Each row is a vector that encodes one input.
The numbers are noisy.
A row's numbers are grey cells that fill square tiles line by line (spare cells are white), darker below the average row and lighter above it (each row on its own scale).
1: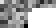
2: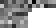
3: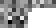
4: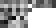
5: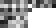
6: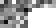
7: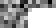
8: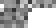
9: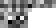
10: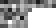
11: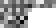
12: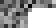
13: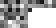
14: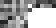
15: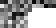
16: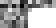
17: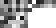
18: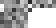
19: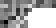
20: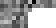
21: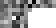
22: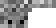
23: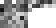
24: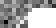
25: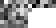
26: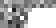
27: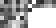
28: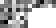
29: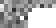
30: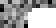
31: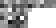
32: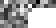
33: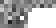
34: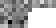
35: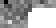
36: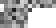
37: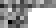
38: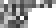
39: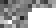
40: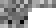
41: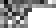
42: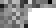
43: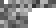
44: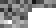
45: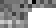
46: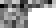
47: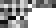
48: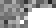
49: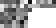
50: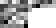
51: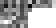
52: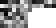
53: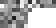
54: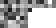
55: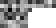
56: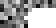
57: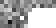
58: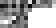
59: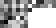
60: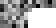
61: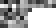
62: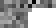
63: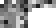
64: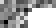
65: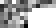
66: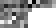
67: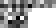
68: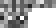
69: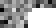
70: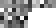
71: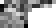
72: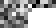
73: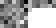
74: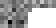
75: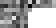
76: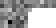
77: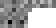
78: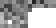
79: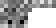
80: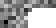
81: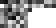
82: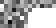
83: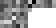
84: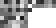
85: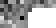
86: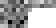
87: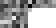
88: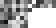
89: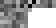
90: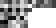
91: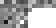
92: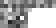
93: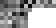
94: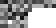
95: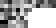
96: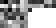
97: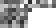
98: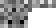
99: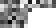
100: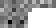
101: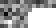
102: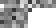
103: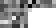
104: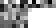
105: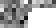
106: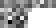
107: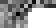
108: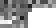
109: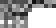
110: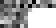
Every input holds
either a point on a 3-point line and a point on a 4-point line, or a list of up to two items, each a point on a 5-point line and a true/false value.
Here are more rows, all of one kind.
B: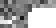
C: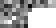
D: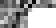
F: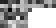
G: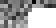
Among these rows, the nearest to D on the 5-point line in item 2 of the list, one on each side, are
C and F.
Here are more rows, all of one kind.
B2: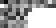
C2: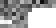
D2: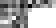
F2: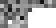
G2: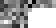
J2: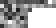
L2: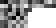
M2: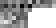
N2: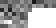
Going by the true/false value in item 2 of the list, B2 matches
C2 and D2.
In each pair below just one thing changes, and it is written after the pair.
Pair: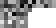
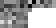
the true/false value in item 1 of the list
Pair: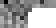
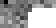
the place on the 5-point line in item 2 of the list
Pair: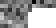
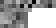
the place on the 5-point line in item 2 of the list
